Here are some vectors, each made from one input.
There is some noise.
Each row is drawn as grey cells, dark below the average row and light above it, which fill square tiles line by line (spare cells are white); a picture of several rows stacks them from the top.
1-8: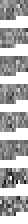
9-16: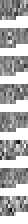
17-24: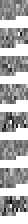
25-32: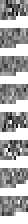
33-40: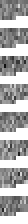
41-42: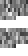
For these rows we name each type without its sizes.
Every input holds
either a fixed value, or a label and a point on each of two lines.
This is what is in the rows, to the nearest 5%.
About 10% of them hold a fixed value. The rest hold a label and a point on each of two lines.
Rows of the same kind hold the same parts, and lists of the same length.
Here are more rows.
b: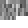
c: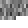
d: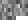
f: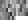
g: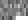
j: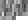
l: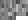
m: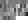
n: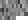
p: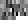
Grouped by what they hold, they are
b, c, d, f, g, j, l, m, n
p

